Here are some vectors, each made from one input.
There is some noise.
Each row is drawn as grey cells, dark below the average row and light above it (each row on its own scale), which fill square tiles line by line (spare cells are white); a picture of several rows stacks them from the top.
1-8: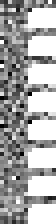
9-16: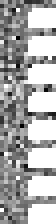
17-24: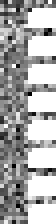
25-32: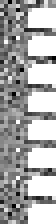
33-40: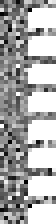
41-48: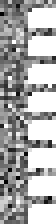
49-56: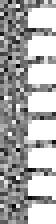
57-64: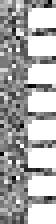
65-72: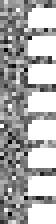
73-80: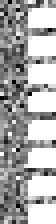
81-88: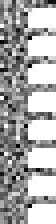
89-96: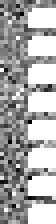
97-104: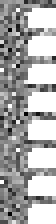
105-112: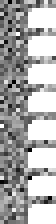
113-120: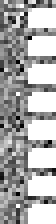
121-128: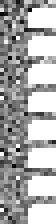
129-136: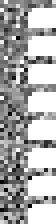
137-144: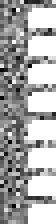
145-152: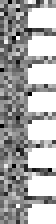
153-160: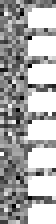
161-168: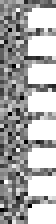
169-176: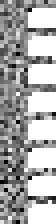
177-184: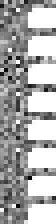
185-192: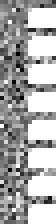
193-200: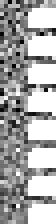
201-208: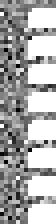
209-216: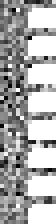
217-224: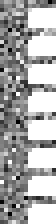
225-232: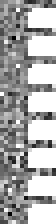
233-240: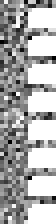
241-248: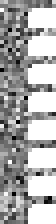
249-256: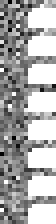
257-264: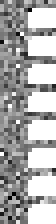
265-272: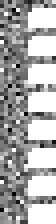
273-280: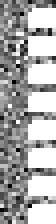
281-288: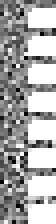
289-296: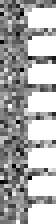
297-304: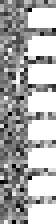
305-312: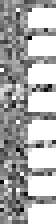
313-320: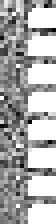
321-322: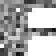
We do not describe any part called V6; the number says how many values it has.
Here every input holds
a value of V6, together with a list of up to three points on a 5-point line.
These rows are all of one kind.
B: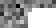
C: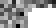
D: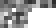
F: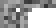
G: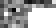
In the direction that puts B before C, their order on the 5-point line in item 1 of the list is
D, G, F, B, C.
